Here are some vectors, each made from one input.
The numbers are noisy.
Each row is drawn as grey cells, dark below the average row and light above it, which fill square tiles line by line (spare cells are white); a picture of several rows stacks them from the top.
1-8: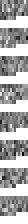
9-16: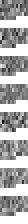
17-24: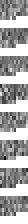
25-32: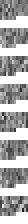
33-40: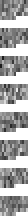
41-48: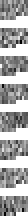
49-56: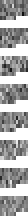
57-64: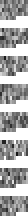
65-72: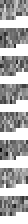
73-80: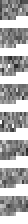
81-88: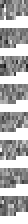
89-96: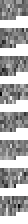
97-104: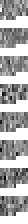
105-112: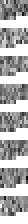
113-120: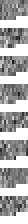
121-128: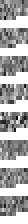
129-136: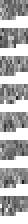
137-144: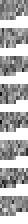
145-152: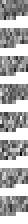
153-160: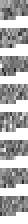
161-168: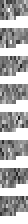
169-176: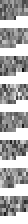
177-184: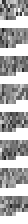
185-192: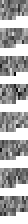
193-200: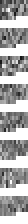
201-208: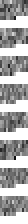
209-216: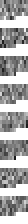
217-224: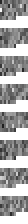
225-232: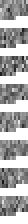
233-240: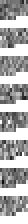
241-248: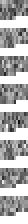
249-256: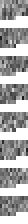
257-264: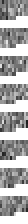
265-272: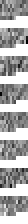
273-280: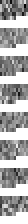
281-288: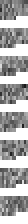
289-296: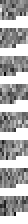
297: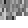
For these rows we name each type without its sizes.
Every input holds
a point on a circle, together with either a point on a circle, or four true/false values.
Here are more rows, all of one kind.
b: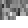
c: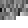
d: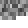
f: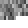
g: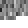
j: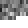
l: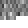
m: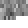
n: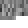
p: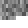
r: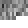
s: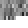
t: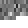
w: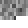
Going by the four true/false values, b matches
f, g and j.
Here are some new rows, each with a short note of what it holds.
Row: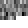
a point on a circle and four true/false values
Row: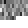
a point on each of two circles
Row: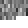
a point on each of two circles
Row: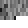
a point on a circle and four true/false values
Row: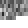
a point on each of two circles
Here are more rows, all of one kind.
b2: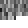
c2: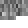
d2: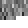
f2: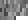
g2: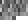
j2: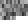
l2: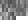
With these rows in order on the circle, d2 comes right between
b2 and j2.
